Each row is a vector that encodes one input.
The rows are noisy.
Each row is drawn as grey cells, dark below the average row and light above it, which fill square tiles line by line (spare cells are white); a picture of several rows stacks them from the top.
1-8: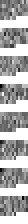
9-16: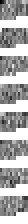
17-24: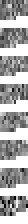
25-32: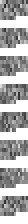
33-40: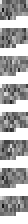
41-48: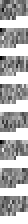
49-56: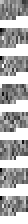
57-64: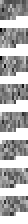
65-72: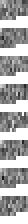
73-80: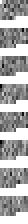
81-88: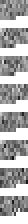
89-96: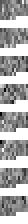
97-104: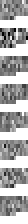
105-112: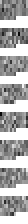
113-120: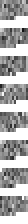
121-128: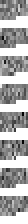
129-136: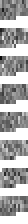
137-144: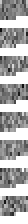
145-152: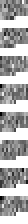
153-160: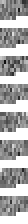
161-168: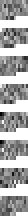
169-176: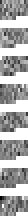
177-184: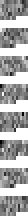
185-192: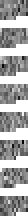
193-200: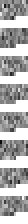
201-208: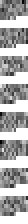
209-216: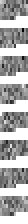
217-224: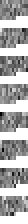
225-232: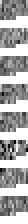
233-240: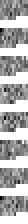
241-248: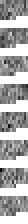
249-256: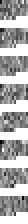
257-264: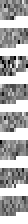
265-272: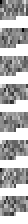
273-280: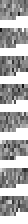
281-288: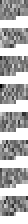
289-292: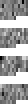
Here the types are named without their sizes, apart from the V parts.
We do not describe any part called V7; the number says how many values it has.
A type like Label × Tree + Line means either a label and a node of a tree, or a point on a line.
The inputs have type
List(Bool × V7).
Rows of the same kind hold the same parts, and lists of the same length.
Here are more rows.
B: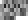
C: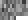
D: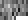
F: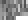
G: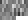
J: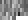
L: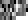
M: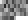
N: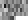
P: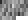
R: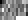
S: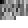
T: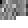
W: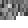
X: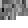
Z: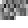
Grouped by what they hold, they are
B, M, N, Z
C, F, G, J, P, X
D, R, S, T, W
L

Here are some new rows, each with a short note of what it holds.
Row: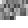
a list of one item
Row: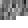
a list of three items
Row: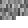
a list of three items
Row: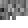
a list of three items
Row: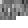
a list of three items
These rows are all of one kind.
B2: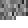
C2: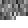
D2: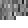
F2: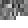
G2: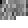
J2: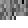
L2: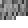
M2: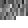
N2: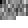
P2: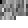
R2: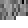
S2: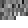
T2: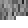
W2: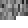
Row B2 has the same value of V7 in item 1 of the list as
C2, G2, M2 and N2.
